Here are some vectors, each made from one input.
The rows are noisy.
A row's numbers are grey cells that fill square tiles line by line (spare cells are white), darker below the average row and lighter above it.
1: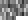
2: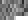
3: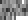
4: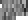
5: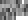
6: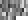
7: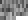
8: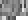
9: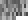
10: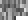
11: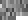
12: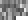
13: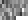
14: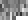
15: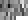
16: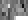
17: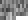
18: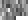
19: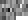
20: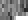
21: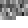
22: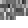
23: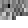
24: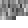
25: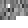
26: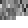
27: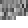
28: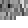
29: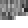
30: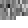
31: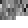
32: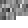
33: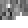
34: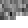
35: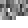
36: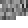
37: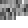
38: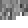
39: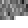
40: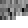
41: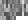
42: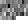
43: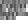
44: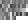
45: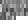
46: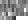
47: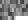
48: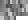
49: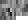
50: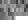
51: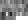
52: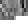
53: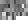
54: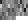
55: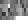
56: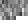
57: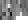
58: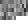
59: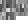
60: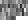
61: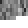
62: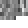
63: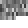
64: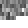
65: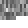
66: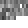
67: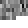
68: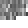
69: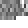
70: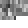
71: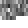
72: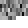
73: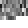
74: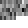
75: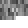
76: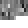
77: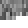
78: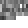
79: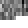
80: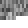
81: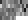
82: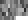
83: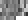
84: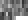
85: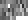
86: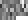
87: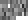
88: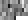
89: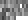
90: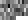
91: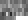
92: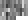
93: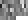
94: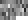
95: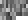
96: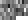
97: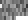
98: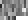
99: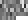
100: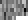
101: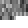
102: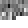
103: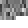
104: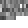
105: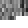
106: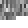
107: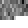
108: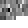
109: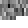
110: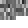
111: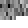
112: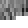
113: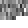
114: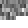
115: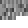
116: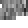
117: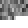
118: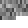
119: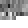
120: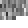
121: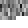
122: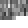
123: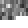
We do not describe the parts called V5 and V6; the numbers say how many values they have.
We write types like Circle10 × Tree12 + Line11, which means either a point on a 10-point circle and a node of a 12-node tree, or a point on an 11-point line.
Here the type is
Bool × Line4 × V5 × V6.
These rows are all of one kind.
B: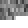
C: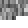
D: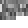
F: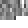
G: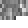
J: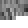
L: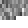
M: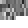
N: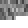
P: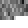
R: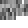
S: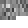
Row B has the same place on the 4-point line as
C and N.
